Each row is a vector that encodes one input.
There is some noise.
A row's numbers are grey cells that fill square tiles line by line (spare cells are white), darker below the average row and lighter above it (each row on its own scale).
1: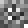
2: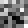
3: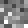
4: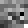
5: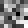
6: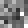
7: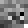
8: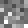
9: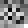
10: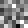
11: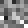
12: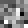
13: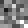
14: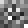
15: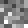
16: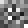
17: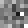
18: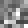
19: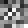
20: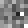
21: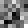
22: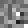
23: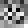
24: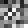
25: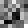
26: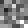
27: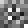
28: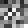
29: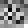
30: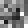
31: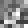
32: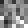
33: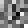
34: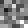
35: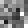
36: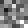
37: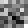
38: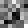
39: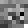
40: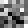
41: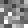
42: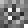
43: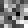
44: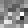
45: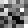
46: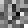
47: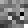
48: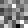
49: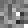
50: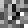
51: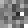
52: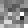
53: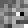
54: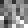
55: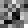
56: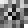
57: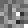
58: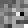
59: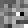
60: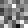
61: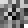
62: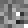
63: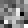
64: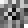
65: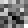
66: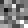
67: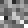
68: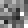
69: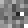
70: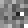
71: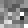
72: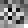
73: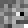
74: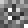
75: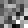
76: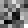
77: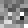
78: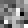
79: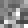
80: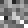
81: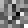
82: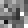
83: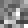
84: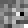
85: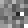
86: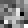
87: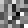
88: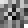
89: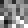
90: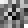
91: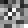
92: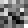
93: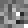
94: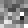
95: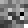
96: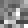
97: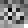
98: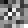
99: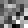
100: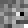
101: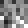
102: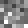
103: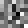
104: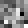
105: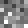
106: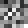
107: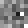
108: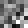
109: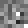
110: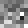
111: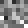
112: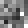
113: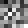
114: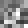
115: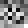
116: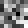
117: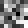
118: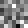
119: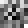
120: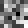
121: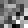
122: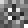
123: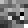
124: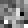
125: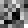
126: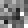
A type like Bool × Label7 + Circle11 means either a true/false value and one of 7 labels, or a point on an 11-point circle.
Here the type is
Bool × Bool × Bool × Bool + Line6.
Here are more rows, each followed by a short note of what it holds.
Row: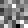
a point on a 6-point line
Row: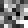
a point on a 6-point line
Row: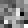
four true/false values
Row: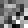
a point on a 6-point line
